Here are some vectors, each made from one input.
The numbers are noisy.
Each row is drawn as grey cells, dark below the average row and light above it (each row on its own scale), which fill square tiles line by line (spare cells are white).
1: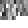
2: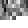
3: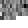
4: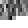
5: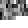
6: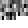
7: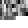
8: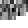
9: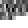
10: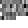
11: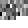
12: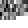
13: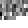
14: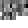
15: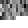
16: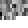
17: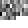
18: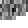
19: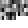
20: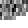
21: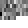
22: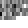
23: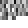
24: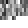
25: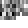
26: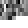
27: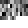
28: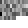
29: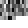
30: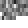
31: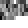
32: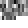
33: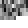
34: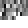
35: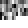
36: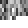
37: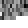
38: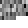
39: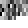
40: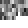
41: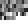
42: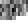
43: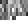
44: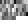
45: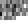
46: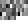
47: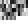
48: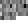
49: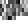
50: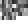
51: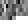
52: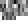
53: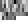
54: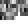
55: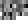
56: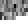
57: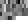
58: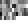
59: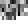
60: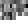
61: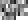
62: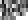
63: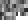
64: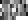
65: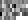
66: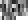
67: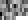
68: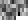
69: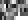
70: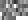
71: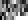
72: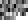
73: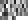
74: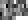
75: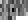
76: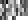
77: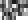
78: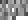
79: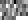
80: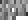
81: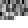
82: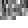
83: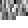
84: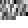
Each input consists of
a point on a 7-point line and a true/false value.
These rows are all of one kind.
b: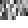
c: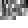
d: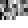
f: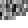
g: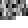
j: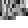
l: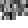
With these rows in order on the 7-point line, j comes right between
b and l.
